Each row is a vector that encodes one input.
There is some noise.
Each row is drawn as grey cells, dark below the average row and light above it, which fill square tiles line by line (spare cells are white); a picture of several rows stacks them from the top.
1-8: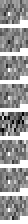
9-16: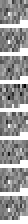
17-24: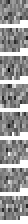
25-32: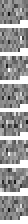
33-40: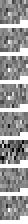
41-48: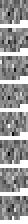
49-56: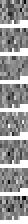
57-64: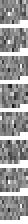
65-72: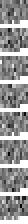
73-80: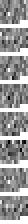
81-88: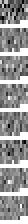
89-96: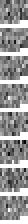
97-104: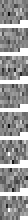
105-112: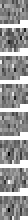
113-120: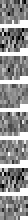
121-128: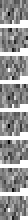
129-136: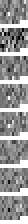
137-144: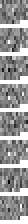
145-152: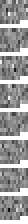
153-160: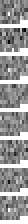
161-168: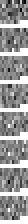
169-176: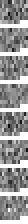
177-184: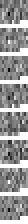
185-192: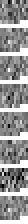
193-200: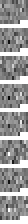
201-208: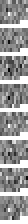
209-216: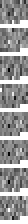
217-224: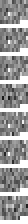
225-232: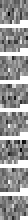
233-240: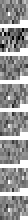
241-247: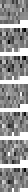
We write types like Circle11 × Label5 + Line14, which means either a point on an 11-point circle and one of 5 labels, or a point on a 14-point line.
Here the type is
List2(Line13).
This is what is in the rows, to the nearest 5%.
All of them are lists of up to two points on a 13-point line: about 5% are empty, 55% hold one and 45% two.
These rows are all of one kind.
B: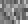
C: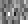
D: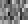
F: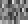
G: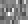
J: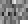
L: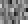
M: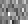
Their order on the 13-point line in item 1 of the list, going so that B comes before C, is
F, D, J, L, B, C, G, M.
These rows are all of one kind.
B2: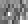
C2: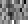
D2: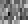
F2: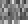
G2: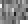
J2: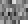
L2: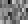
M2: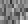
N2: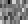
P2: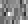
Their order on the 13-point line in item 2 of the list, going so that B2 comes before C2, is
D2, F2, P2, G2, N2, L2, J2, B2, C2, M2.
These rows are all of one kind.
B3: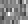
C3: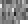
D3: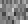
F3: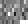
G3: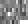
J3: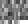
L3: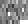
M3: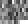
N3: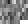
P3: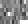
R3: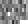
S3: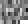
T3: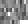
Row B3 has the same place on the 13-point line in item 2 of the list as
C3 and D3.
